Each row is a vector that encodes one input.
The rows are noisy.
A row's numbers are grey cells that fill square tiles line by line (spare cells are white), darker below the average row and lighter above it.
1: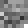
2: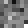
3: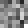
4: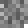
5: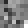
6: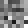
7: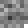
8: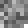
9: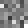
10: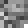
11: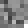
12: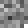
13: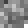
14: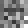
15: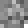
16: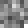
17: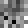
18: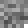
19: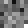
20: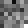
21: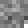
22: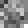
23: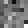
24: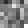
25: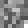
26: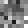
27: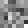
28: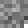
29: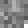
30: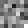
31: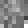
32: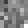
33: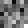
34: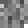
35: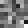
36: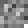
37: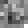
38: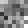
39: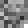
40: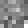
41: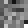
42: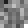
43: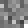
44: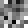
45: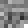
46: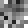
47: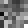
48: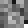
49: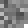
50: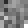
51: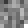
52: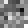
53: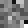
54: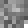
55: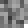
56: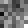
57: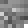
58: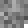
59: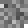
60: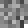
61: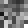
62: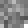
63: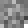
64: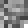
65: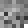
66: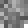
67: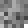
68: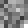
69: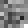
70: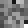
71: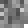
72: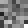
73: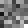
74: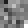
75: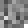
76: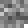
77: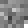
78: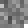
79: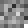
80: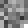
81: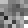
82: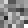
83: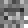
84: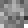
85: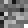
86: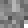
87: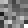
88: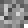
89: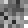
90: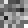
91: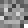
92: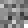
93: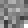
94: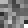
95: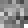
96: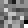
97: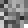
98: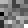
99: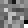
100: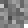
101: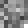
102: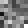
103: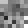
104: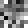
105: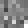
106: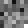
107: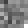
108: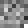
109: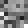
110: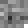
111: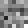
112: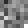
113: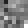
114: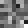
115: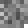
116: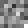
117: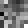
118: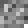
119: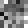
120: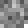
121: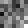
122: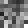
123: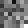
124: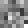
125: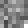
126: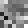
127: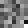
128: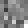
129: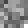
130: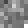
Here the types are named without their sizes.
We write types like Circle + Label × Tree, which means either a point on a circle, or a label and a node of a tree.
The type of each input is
Bool × Bool × Bool + List(Line).
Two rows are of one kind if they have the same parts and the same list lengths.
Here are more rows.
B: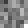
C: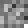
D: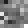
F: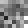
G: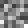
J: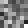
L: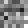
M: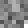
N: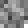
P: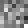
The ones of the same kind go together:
B, D
C, G, P
F, J, L
M, N

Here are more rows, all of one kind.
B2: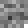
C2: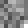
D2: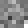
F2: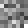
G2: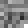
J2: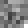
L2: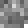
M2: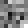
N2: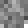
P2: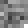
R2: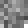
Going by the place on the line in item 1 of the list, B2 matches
F2, G2 and M2.
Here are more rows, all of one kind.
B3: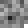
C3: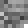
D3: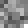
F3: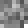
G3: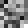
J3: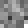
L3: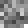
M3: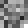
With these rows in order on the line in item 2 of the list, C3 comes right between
B3 and F3.
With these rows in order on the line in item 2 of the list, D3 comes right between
G3 and J3.
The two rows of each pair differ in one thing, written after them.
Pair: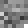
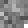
the place on the line in item 1 of the list
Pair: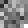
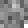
the place on the line in item 1 of the list
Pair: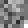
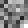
the place on the line in item 1 of the list
